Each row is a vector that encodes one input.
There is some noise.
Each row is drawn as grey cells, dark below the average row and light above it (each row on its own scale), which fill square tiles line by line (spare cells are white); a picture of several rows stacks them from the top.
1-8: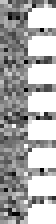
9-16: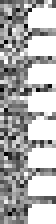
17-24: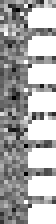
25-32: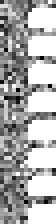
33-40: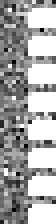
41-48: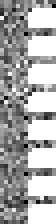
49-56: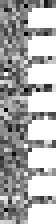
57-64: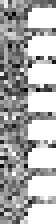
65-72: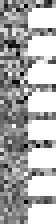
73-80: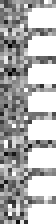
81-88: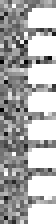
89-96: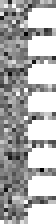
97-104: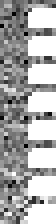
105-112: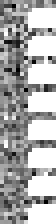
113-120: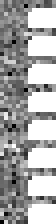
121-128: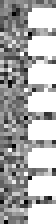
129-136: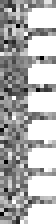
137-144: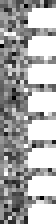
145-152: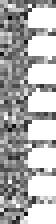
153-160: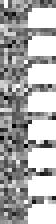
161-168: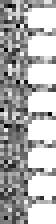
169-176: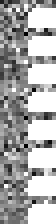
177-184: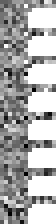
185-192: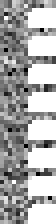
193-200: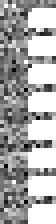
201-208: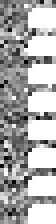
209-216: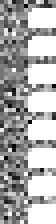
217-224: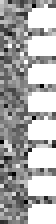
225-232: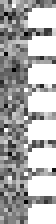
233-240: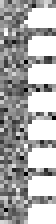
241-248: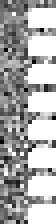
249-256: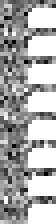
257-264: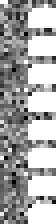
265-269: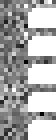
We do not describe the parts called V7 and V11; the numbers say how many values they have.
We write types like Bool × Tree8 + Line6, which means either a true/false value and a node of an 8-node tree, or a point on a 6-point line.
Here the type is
(Line4 + V7) × Line10 + V11.
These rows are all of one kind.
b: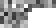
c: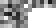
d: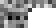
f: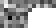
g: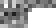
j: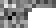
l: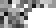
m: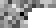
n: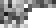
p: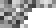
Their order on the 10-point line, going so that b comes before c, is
p, m, l, b, j, n, d, f, c, g.
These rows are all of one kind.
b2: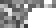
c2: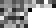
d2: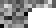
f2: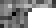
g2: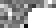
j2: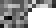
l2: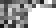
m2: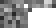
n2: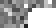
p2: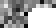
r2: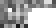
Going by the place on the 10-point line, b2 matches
l2, m2 and r2.
